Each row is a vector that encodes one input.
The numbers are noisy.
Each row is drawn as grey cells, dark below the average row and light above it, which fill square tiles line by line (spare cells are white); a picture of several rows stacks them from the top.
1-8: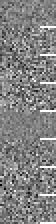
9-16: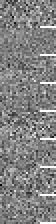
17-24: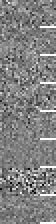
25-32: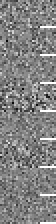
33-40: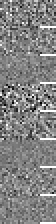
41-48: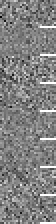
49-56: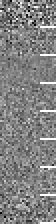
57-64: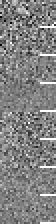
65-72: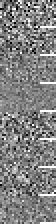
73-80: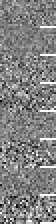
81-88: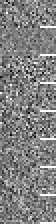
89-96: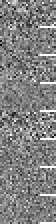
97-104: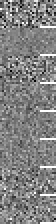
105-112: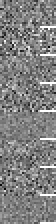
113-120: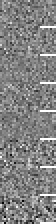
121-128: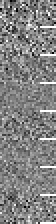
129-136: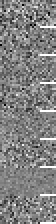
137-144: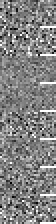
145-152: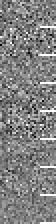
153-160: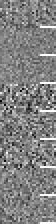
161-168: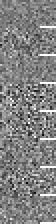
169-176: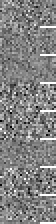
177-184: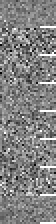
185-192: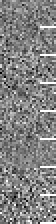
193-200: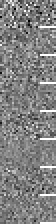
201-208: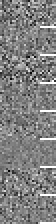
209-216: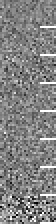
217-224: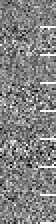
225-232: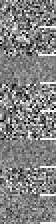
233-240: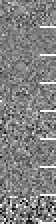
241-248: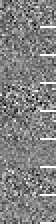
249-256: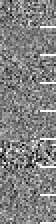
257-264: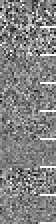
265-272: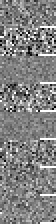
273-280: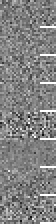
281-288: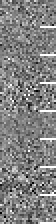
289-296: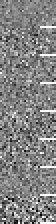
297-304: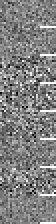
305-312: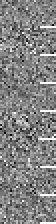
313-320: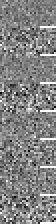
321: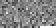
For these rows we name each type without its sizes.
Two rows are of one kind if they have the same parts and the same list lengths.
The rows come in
3 kinds.
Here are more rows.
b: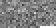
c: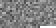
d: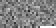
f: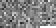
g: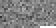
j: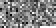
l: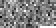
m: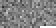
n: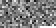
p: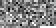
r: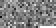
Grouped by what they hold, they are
b, c, g, j, l, m, r
d, n, p
f

